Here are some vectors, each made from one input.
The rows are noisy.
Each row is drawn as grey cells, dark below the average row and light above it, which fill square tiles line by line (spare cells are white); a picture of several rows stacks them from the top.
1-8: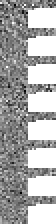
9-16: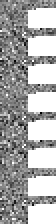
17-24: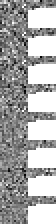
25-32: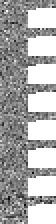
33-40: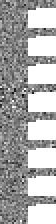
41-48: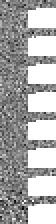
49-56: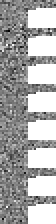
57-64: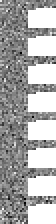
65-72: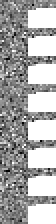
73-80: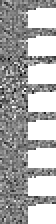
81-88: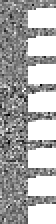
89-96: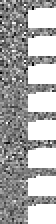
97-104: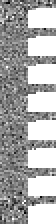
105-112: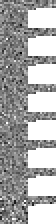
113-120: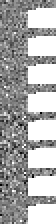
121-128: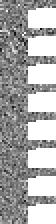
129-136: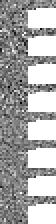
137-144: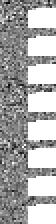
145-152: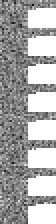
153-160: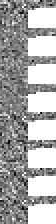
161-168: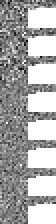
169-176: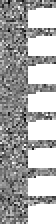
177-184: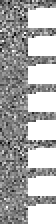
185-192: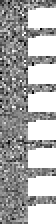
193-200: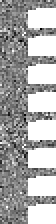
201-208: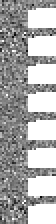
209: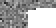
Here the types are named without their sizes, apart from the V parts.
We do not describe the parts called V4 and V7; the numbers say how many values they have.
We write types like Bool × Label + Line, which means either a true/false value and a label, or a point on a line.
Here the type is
Bool × (Tree + V7) + Line + V4.
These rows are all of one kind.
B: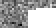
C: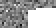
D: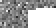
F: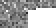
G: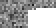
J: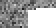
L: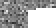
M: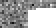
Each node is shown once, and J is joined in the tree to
G.
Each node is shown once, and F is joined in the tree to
L.
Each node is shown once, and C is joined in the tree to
B and D.
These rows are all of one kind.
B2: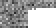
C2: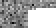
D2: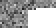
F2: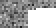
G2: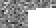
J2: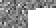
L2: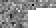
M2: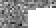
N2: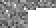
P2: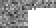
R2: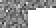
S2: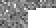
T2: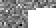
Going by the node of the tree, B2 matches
F2 and P2.
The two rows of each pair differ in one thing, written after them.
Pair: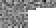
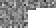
the true/false value
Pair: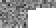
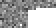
the value of V7
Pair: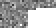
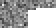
the value of V7
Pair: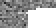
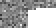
the value of V7
